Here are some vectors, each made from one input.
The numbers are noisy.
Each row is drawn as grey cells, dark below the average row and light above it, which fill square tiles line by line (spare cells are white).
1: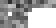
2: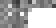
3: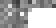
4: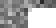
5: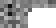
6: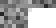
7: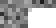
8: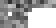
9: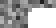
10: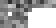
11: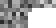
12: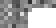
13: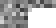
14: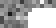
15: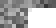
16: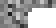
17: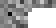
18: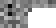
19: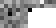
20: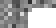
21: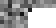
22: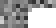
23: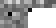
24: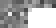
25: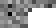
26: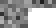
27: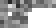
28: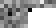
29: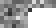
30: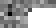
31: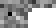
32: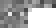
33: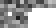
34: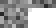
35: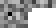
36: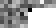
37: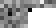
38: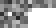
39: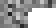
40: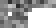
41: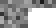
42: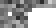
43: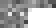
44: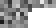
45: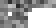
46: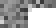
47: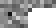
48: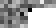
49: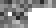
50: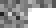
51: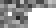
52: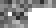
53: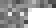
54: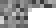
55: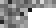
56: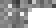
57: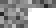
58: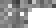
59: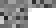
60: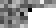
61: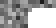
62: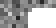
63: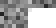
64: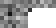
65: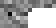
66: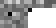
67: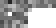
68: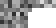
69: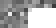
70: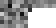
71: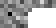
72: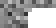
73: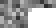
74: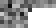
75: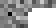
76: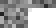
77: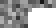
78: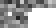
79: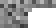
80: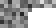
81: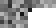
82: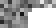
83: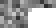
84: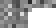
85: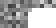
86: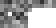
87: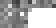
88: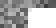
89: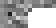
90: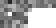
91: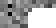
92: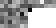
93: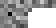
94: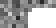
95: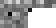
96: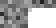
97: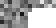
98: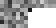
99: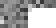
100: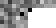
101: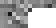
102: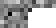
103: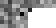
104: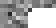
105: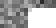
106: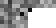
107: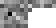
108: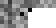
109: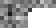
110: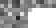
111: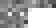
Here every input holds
a point on a 4-point line, together with either three true/false values, or a list of up to two points on a 5-point line.
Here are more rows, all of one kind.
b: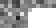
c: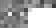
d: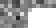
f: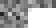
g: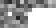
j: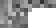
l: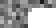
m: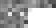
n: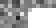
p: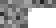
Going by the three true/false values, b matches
d, g and n.
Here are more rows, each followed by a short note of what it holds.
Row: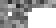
a point on a 4-point line and three true/false values
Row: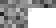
a point on a 4-point line and three true/false values
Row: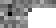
a point on a 4-point line, together with a list of two items
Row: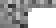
a point on a 4-point line, together with a list of one item
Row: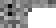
a point on a 4-point line, together with a list of one item
